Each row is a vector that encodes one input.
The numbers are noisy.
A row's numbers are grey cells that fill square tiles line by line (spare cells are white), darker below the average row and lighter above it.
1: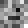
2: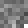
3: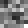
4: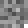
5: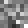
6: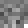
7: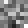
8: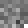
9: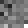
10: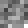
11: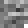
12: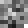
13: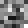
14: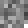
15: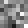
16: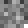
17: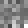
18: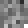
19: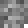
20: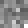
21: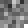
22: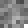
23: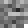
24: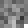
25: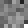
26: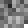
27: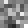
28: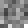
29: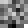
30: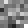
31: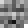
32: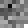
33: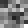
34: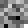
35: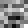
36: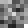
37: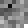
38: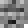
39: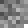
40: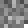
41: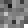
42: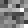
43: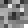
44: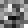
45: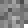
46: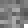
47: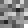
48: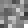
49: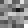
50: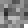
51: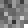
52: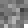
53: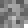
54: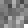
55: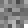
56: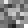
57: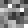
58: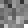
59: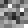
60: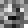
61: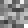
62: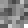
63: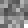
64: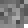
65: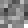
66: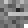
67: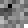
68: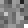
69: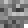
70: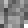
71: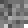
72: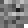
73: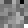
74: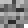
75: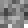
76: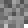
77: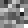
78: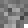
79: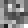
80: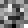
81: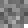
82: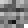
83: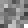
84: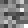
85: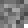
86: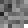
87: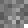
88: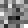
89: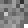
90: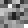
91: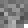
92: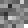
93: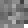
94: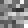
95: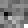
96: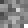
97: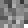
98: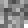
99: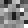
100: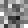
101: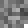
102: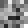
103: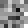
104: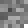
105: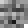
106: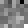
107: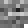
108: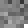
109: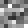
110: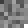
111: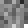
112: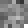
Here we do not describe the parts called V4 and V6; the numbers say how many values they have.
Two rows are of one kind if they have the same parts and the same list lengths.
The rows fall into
2 kinds.
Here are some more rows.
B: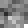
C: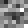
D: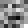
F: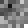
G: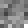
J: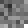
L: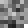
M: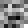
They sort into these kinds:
B, C, F, G, J
D, L, M

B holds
a true/false value, a value of V4 and a value of V6.
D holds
one of 5 labels and a true/false value.
